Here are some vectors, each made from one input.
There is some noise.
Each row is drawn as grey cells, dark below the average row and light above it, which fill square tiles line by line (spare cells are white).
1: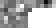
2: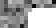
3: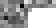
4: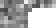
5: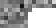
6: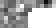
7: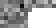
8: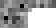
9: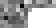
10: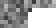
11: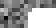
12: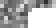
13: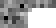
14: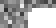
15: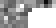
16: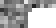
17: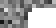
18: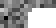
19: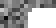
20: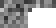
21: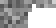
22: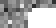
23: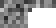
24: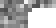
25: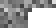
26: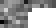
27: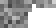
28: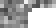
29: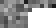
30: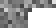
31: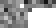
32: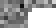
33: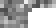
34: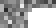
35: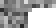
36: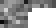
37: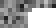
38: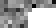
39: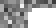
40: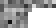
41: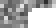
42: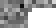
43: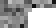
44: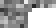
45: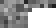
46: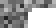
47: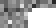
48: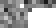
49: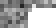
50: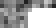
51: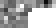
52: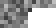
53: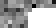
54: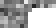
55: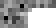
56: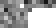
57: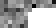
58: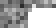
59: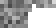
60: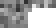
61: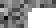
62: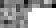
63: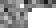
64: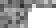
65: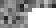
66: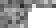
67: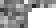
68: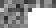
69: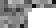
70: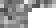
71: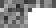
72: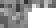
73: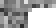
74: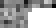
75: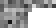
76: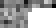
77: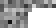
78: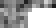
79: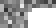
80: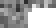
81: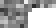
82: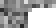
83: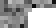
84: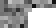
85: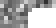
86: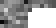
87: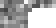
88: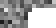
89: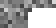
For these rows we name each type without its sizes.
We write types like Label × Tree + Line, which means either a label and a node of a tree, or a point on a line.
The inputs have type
Bool × (Line + Tree).
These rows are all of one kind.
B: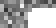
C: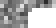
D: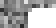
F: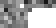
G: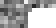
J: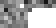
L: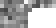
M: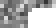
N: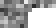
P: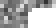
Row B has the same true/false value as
F and J.
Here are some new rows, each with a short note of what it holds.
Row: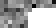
a point on a line and a true/false value
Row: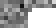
a node of a tree and a true/false value
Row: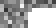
a point on a line and a true/false value
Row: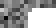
a node of a tree and a true/false value
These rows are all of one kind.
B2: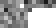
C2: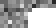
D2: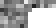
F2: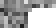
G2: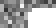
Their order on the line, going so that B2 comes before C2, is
B2, G2, C2, D2, F2.
